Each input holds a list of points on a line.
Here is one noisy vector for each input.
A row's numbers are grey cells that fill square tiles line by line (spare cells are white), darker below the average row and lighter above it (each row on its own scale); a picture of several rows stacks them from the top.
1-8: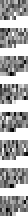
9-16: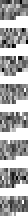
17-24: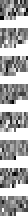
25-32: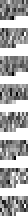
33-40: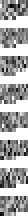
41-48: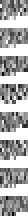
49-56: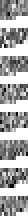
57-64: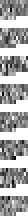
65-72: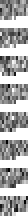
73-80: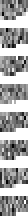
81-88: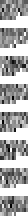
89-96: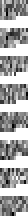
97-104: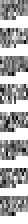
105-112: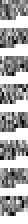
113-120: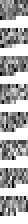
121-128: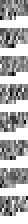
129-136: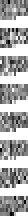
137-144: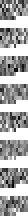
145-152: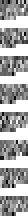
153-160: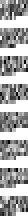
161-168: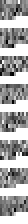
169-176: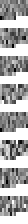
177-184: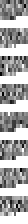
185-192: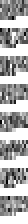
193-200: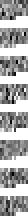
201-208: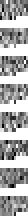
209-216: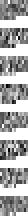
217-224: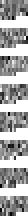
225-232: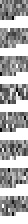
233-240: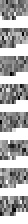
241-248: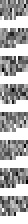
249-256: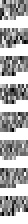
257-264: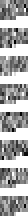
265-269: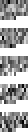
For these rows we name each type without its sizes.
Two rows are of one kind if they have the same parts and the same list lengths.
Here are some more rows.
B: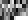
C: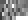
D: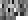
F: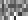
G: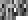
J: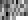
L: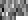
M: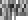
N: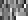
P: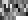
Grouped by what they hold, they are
B, C, J, L, N, P
D, G
F, M

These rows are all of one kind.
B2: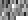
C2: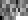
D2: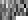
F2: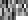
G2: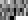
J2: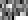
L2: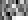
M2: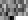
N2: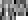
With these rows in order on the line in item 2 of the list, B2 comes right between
G2 and M2.
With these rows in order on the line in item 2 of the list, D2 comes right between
C2 and J2.
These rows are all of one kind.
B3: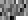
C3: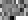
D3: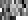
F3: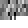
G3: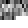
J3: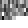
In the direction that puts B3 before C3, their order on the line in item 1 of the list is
F3, J3, D3, B3, C3, G3.
